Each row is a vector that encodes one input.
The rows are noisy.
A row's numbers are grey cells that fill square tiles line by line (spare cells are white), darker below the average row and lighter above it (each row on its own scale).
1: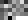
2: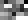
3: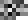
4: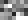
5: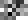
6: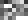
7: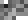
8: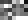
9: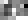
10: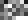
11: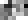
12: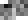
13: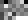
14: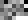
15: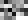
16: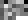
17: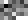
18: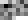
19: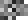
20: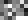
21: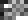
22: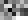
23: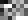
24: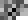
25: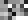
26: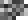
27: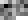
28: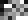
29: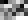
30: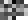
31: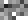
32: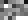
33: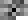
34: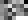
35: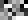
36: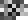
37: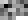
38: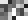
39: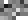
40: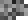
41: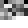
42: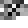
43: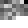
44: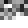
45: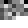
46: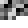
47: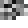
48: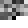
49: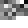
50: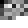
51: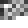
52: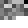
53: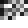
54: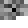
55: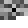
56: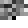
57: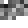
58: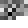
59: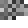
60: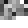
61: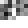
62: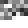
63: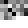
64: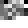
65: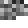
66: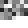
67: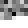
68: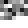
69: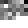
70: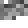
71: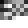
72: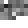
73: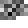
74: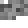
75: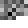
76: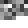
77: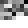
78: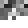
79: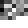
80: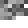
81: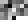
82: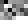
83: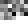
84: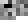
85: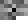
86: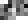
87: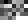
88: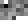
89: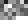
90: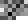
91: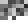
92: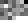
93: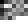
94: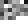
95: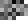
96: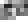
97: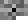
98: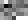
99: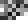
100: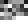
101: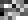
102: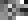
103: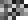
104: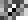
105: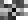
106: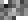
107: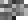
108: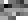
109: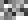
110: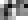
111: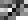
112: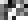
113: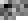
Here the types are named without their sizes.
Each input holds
either a point on a circle and a true/false value, or a point on a line.
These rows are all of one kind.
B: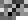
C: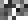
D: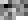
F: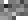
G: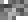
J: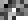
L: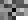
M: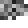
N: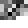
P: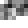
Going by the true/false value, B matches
L, M and N.
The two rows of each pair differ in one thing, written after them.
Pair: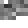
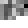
the place on the circle
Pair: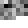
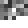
the place on the circle
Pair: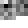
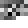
the true/false value
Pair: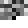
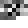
the place on the circle
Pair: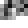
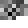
the true/false value
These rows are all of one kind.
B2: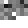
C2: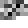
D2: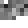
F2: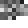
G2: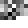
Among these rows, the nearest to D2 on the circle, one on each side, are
B2 and F2.
